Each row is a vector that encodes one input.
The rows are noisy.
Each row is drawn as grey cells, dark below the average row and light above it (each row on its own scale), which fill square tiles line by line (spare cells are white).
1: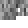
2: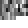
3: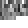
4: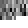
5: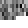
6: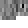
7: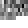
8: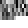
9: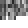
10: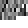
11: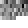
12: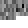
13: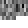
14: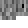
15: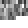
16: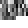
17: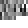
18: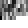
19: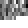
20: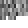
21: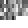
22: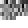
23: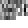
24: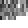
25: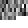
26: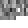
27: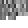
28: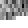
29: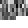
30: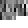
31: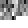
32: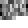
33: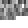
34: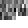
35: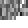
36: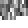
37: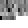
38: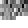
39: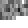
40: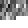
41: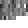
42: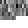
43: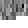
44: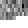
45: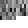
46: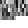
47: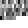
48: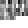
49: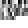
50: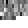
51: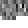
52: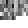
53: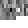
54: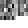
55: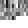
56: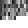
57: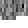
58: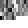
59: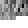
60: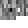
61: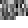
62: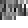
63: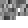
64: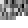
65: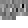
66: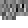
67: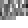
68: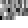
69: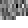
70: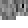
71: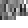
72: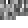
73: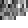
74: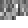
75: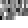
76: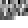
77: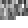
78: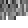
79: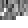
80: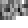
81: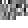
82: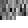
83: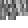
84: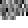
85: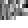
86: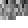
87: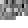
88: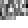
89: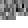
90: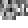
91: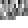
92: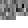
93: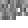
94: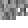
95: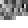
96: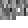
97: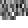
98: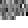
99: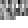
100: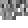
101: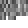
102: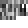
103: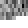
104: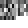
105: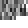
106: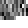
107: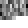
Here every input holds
one of 9 labels and one of 11 labels.
